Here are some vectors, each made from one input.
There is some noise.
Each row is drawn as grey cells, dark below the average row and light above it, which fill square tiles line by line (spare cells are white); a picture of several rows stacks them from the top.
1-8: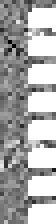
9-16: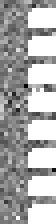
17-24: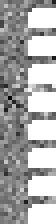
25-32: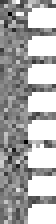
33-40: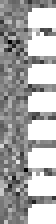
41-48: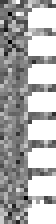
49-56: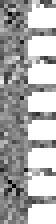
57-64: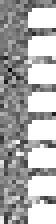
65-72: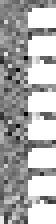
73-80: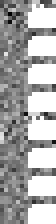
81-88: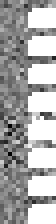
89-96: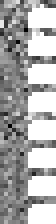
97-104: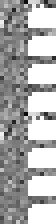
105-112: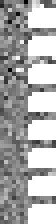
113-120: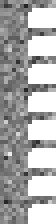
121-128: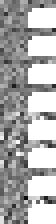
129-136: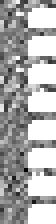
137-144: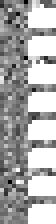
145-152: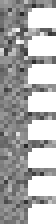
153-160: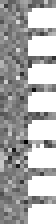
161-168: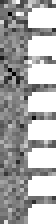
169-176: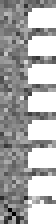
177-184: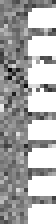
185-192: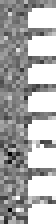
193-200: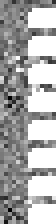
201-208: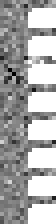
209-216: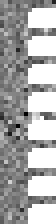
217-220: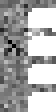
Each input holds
either a point on a 9-point circle, or a point on a 10-point circle and a point on a 19-point circle.
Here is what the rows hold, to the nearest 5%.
About 25% of them hold a point on a 9-point circle. The rest hold a point on a 10-point circle and a point on a 19-point circle.
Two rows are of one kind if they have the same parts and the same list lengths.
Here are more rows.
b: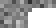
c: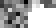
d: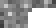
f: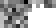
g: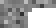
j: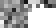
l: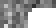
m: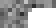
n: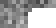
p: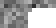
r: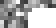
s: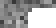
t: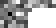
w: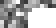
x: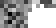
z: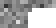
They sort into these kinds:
b, d, g, l, m, n, p, s, z
c, f, j, r, t, w, x

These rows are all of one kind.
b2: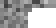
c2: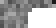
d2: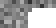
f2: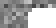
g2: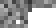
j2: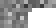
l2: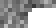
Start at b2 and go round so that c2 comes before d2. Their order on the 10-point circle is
b2, j2, l2, c2, d2, g2, f2.
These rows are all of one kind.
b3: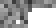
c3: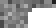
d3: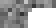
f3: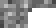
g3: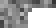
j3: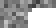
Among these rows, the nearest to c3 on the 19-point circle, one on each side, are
b3 and f3.
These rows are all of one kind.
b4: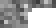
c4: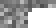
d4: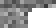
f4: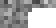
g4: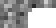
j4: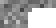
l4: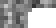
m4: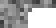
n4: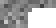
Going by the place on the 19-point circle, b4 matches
f4, g4 and l4.
